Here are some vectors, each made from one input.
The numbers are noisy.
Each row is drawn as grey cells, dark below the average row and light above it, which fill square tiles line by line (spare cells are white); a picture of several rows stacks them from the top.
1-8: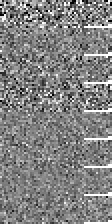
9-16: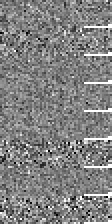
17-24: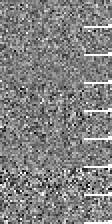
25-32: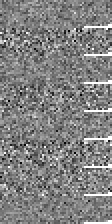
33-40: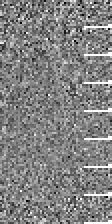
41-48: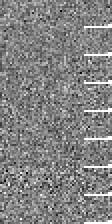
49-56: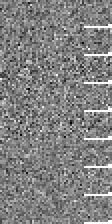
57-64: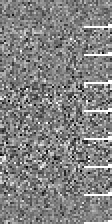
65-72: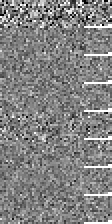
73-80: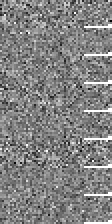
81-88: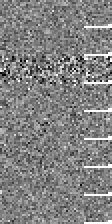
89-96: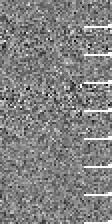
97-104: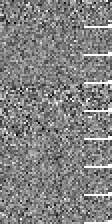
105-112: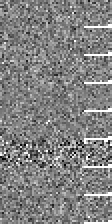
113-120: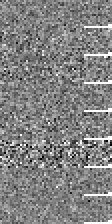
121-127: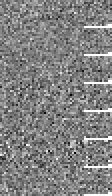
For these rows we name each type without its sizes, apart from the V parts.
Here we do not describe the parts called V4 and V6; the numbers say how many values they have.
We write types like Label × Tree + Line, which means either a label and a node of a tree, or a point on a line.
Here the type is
(Bool × Circle + V6) × V4.
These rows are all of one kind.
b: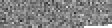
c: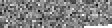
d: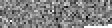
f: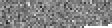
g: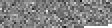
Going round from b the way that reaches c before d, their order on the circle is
b, c, d, g, f.
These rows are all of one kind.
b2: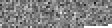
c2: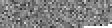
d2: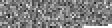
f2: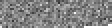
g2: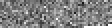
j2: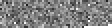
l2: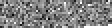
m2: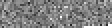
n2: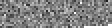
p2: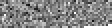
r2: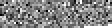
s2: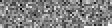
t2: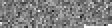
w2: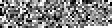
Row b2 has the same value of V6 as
d2, l2, n2 and t2.
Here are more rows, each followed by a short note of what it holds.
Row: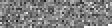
a value of V4 and a value of V6
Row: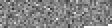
a value of V4 and a value of V6
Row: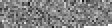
a value of V4 and a value of V6
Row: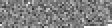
a point on a circle, a true/false value and a value of V4
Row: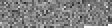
a value of V4 and a value of V6
